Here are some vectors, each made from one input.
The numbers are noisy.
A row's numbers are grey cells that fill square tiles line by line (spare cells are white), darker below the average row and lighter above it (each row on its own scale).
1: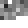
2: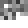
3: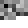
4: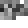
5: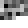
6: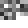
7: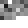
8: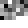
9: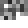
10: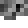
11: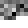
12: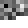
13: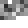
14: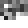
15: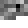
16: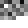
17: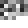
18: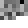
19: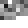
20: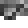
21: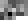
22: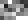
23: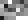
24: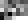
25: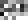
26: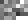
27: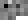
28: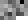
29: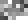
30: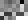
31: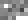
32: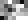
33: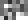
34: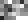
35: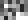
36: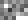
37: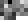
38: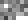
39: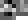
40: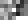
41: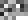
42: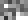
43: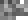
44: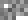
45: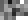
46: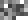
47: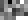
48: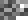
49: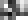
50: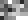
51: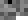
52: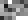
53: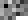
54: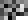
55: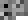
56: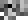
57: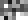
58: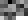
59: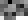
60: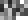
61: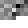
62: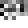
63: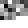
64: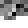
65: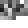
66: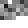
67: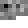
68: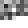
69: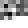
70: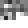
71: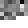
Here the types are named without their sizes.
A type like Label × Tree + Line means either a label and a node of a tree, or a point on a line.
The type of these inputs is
(Circle + Unit) × Line.
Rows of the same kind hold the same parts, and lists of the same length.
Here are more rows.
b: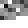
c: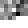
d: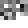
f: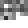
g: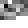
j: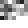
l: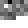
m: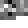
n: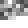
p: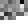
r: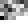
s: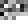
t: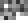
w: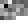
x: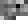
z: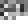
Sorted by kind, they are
b, d, f, g, j, n, r, s, t, w, z
c, l, m, p, x

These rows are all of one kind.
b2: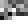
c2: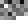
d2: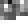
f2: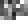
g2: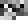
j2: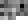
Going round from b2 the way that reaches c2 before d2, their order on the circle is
b2, c2, d2, f2, g2, j2.
